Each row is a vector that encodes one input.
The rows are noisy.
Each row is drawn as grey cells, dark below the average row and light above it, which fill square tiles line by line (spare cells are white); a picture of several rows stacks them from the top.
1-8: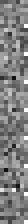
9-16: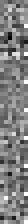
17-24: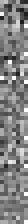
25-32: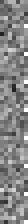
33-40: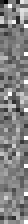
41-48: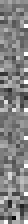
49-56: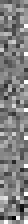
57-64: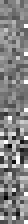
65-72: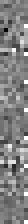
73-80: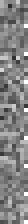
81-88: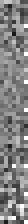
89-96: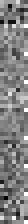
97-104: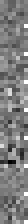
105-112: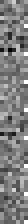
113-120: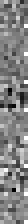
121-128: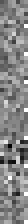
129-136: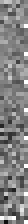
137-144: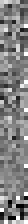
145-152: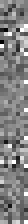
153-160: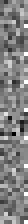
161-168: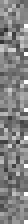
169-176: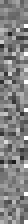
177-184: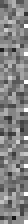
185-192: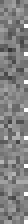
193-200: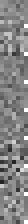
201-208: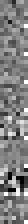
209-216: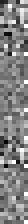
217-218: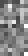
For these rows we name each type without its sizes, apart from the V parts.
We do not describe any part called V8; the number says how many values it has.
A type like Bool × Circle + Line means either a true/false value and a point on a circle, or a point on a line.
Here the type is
(Bool × (Circle + Label) + Line) × V8.
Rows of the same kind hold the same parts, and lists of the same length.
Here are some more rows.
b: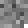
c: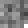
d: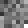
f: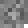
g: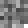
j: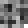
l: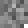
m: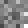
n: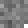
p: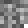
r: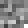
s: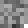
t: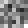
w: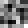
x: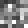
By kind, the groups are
b, c, d, f, g, j, r, w
l, n, p, s
m, t, x

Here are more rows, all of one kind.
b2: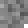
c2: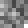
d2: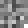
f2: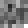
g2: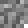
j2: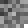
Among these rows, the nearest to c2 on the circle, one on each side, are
d2 and j2.
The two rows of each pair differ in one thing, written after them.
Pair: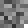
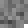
the true/false value
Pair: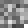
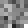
the value of V8
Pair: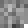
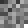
the label
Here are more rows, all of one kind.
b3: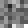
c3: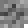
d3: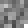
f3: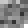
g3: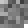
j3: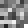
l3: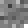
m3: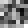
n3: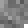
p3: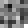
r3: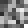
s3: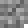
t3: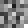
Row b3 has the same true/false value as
m3, n3 and p3.
